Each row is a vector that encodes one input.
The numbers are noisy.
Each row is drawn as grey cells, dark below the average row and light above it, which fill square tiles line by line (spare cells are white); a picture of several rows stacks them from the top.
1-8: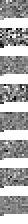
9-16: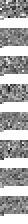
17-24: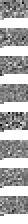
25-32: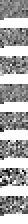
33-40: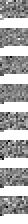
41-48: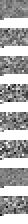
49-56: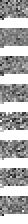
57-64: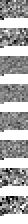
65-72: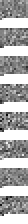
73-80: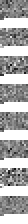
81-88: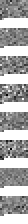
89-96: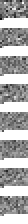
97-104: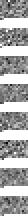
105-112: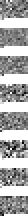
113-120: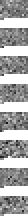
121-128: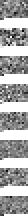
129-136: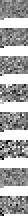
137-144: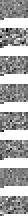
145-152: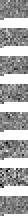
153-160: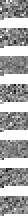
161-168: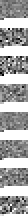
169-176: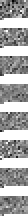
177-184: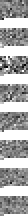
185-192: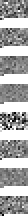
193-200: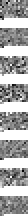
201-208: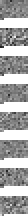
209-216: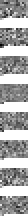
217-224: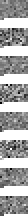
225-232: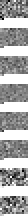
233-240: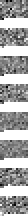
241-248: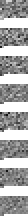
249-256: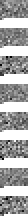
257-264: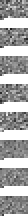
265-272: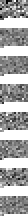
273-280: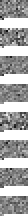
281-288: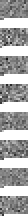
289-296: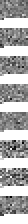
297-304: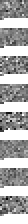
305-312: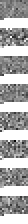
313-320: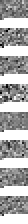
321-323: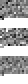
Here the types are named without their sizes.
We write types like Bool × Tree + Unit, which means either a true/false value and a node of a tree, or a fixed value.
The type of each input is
List((Circle + Unit) × Line).
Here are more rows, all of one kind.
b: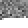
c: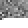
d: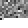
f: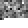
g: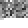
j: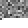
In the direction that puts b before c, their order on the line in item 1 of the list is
b, c, f, g, d, j.
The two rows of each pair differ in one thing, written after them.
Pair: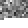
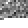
the place on the line in item 1 of the list
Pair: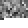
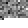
the place on the line in item 1 of the list
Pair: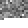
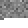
the place on the line in item 1 of the list
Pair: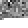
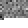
the place on the circle in item 1 of the list
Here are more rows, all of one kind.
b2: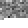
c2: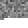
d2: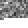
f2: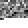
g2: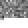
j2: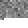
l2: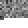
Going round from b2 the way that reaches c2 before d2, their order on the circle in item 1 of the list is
b2, g2, c2, d2, j2, l2, f2.
